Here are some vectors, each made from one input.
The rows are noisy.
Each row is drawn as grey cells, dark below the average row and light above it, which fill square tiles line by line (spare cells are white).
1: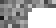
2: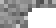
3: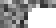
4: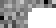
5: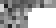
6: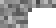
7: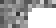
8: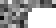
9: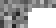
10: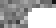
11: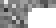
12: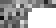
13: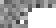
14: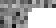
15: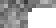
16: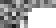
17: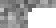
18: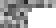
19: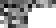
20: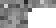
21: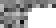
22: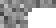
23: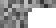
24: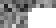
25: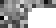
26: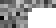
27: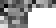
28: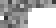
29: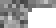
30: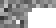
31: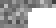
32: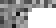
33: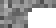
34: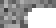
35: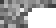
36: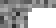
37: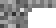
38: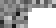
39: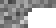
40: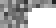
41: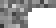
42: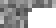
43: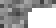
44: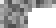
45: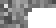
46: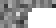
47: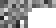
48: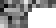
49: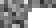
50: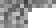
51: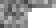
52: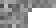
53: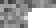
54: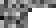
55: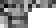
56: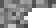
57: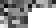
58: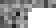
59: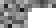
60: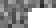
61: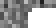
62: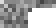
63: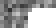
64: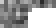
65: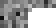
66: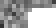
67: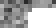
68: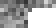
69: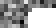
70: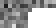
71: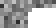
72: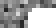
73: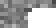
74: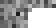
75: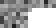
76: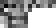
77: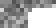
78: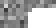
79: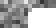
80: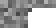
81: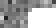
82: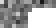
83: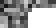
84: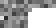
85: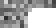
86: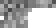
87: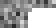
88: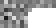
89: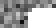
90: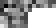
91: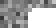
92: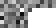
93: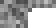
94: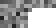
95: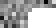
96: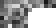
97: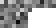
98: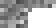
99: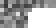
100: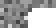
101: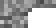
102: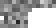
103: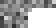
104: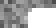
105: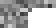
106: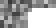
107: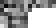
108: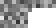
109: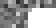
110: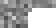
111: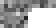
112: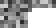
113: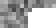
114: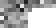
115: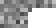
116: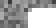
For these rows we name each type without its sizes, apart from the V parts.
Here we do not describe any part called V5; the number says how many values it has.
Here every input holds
a list of items, each a true/false value and a value of V5.
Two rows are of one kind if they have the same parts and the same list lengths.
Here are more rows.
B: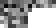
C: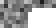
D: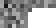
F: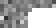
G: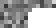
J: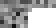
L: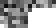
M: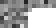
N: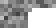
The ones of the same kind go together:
B, L
C, D, G
F, N
J, M

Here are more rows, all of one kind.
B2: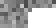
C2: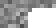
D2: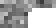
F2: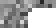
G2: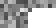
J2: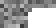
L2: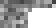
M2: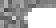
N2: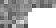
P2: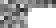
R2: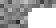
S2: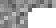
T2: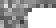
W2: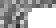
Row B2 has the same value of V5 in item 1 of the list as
M2, P2, T2 and W2.
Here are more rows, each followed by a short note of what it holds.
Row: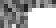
a list of two items
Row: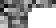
the empty list
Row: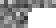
a list of two items
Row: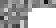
a list of one item
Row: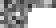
a list of two items
